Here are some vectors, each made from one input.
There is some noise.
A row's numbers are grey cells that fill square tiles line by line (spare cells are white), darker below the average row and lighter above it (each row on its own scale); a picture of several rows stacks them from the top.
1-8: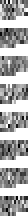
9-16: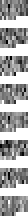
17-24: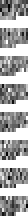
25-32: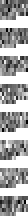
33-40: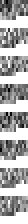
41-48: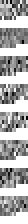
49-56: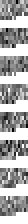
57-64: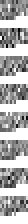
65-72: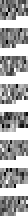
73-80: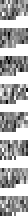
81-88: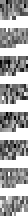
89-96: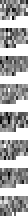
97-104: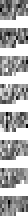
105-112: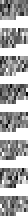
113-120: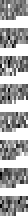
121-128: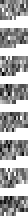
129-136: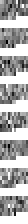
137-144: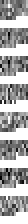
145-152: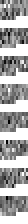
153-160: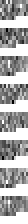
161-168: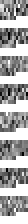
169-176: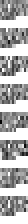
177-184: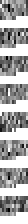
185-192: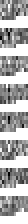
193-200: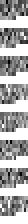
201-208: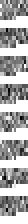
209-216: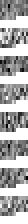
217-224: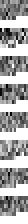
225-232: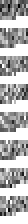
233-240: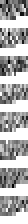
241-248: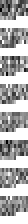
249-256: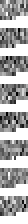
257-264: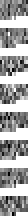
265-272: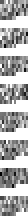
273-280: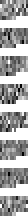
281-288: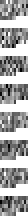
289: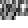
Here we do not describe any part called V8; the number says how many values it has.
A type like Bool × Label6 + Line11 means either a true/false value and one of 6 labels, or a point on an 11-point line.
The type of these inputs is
Bool × Circle10 × (Line7 + Tree11) × V8.
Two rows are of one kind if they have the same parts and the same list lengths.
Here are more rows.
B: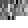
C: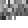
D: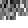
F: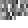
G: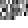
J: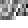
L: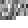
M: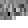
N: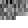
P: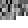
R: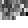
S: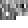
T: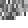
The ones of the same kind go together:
B, D, G, N, R, T
C, F, J, L, M, P, S

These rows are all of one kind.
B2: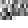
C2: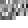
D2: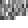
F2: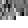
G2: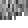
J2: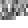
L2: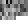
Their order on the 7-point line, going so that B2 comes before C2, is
G2, B2, J2, L2, C2, D2, F2.
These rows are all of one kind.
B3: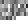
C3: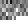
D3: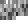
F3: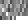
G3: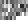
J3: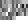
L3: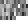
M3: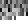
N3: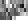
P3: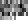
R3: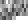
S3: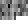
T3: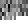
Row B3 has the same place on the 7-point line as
C3, F3, M3 and T3.
